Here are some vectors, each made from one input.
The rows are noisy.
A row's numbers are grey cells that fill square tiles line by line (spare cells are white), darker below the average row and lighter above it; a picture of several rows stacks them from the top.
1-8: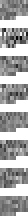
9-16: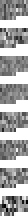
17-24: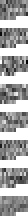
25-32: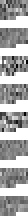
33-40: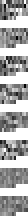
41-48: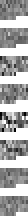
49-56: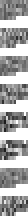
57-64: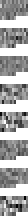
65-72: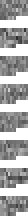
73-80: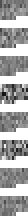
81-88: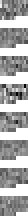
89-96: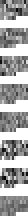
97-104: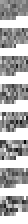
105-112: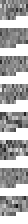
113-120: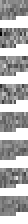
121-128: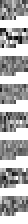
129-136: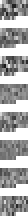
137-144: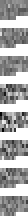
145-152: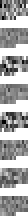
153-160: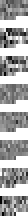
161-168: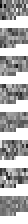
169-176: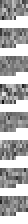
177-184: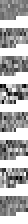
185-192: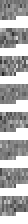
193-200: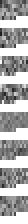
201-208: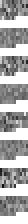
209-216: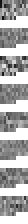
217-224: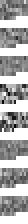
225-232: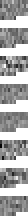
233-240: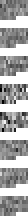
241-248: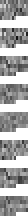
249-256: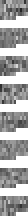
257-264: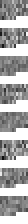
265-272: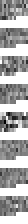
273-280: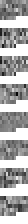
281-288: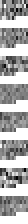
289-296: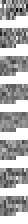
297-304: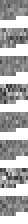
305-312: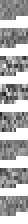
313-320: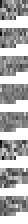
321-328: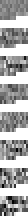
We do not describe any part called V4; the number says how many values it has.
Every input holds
a list of up to two items, each a true/false value and a value of V4.
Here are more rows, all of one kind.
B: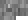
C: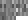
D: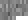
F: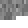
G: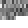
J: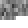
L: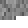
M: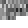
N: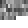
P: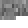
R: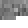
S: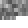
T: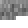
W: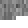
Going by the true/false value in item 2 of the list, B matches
L, M, N and S.
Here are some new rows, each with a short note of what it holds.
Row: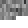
a list of one item
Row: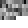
a list of one item
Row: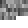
a list of two items
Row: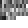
the empty list
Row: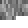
the empty list
